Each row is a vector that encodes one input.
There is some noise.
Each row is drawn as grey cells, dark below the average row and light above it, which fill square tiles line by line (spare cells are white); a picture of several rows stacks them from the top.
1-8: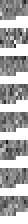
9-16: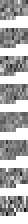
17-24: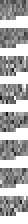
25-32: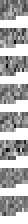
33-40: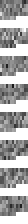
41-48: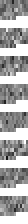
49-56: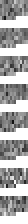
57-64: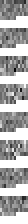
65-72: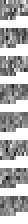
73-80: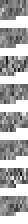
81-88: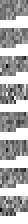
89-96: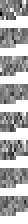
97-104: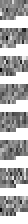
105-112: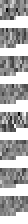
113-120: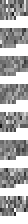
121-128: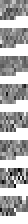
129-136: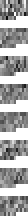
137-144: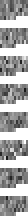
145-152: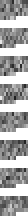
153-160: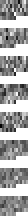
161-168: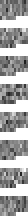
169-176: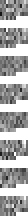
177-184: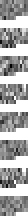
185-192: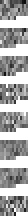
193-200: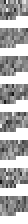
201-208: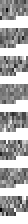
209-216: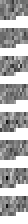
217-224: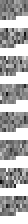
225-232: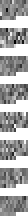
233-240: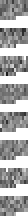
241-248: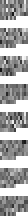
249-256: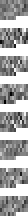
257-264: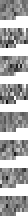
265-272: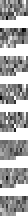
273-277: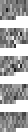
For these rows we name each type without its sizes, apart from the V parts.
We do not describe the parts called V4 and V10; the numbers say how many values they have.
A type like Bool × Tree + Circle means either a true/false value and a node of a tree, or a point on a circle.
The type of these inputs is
(Bool × V4 + Line) × V10 + Tree.
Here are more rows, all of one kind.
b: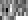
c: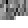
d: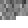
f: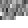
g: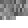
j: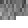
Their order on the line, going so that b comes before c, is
b, f, d, c, j, g.
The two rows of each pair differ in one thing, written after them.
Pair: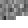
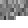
the value of V4
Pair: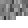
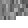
the true/false value
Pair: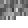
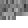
the value of V4
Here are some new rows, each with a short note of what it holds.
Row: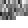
a node of a tree
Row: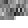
a point on a line and a value of V10
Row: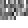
a node of a tree
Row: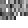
a node of a tree
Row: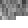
a point on a line and a value of V10
